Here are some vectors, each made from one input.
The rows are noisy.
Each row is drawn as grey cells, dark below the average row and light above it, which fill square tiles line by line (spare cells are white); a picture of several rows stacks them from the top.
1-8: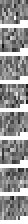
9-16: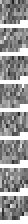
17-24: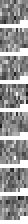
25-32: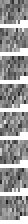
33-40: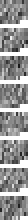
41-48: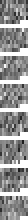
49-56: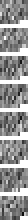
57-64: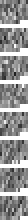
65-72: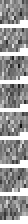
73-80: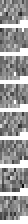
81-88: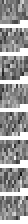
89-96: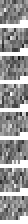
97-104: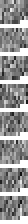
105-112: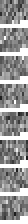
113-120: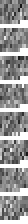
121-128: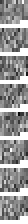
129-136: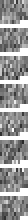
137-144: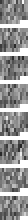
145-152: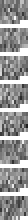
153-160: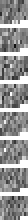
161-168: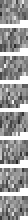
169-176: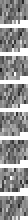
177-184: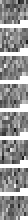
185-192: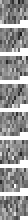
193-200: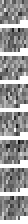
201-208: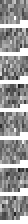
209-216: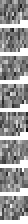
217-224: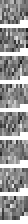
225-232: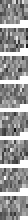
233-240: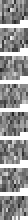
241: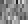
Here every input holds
either a point on an 8-point line, or a list of up to two points on a 6-point line.
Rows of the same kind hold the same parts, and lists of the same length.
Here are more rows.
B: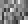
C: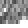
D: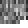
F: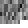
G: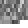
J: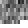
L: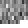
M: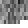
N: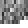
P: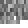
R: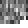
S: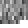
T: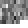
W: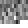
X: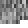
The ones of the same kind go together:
B, C, L, N, S, T
D, R
F, J, M
G, P, W, X

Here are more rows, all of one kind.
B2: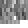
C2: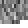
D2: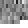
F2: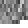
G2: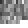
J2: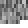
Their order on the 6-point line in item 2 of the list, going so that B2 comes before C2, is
J2, D2, G2, F2, B2, C2.
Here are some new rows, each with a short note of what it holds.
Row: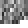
a point on an 8-point line
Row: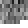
a list of one item
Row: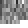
a list of two items
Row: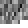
a list of one item
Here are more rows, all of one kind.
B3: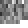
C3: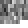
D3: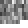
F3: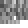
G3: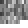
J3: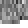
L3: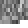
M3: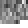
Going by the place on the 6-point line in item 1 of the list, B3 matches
C3 and D3.
